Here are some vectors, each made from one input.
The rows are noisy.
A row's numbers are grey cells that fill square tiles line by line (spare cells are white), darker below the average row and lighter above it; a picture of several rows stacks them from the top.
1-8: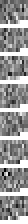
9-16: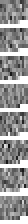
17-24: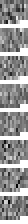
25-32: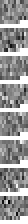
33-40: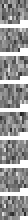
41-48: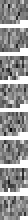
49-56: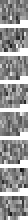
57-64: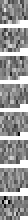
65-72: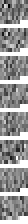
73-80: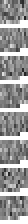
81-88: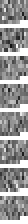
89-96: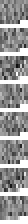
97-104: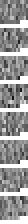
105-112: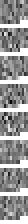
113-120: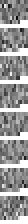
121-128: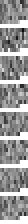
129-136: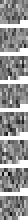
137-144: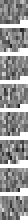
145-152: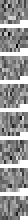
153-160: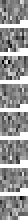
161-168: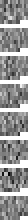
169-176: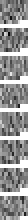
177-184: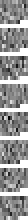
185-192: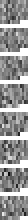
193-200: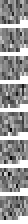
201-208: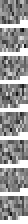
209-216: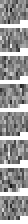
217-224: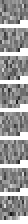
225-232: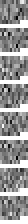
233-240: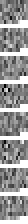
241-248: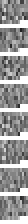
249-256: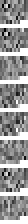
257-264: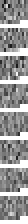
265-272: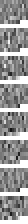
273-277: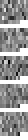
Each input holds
a point on an 11-point line and a node of a 13-node tree.
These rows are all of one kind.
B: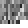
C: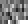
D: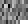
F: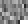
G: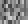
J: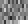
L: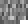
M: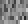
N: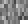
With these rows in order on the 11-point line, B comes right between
F and N.
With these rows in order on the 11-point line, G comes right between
D and L.
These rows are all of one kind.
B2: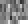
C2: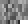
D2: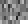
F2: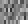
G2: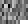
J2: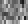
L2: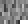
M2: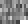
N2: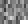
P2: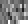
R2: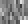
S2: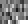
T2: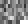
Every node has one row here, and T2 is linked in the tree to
N2.
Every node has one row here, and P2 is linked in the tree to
D2, N2 and S2.
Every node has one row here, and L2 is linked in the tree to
N2.
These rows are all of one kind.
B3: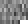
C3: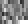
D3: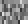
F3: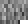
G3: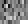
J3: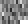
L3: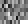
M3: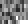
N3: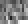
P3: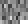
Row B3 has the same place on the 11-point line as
D3 and J3.
